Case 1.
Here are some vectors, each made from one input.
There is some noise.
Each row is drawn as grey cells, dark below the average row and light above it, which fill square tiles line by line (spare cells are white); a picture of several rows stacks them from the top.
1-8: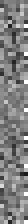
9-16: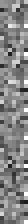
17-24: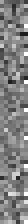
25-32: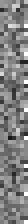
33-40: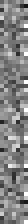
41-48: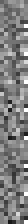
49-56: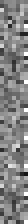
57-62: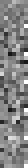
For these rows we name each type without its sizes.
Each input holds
a node of a tree.
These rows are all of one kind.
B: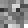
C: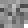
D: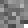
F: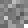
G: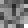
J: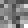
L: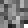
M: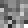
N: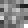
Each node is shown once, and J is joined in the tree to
F and G.
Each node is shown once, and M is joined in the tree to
D.
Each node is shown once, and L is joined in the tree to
D.
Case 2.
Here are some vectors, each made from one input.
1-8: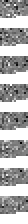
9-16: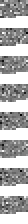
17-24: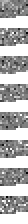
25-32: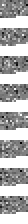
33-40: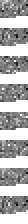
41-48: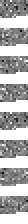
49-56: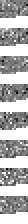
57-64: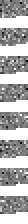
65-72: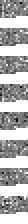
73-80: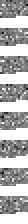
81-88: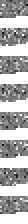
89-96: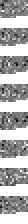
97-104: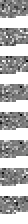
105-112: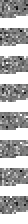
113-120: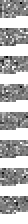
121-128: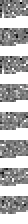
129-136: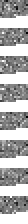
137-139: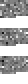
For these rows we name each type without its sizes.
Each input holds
a point on a line.
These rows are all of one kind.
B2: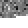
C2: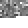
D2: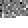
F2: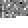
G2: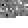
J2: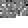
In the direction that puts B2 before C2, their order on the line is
B2, G2, C2, J2, F2, D2.
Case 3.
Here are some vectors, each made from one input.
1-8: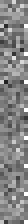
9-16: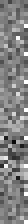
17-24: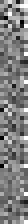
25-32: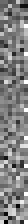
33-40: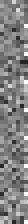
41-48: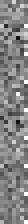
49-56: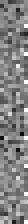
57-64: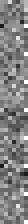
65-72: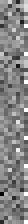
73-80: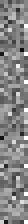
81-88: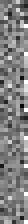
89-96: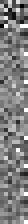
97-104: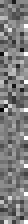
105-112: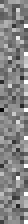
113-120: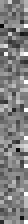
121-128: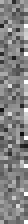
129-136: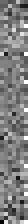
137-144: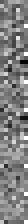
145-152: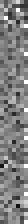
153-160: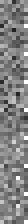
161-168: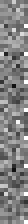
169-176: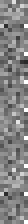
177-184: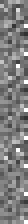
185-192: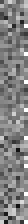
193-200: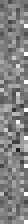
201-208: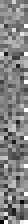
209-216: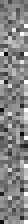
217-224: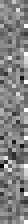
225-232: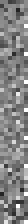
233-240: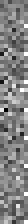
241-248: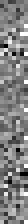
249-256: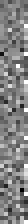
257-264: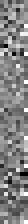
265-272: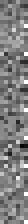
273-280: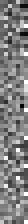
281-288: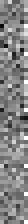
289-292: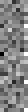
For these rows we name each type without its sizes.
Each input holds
a point on a circle.
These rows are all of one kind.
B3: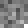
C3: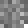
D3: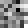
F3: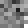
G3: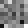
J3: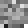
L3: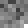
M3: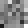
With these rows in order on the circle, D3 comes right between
F3 and M3.
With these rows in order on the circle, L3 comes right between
B3 and F3.
